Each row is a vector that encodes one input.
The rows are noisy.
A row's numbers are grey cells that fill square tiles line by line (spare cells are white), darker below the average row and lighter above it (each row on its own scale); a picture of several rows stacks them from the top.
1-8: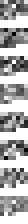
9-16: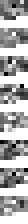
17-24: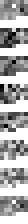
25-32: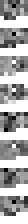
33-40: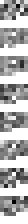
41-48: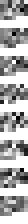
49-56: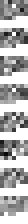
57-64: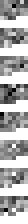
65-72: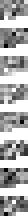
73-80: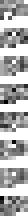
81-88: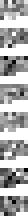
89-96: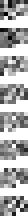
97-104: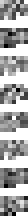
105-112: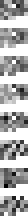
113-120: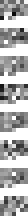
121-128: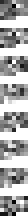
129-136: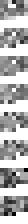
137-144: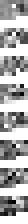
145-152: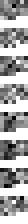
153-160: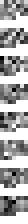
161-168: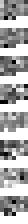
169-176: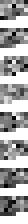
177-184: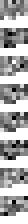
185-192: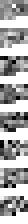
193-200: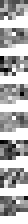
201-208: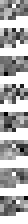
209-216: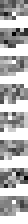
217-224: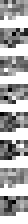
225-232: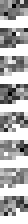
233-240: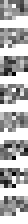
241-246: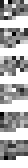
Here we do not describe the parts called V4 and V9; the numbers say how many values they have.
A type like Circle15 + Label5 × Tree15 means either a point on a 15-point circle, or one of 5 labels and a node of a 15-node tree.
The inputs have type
(Bool × Bool × Bool + Unit) × Line10 + Line8 + V4 × V9.
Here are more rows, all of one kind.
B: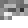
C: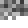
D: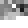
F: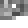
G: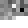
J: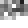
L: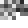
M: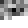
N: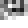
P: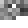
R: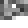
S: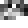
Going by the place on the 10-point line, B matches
R and S.
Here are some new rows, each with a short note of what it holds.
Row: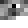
a value of V4 and a value of V9
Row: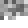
a point on a 10-point line
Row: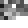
a point on a 10-point line and three true/false values
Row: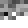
a point on an 8-point line
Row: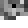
a point on an 8-point line
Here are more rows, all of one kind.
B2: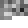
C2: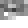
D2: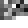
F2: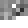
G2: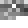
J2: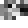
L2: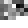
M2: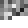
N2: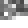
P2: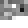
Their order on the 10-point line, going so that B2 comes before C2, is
F2, M2, P2, J2, B2, G2, C2, L2, N2, D2.
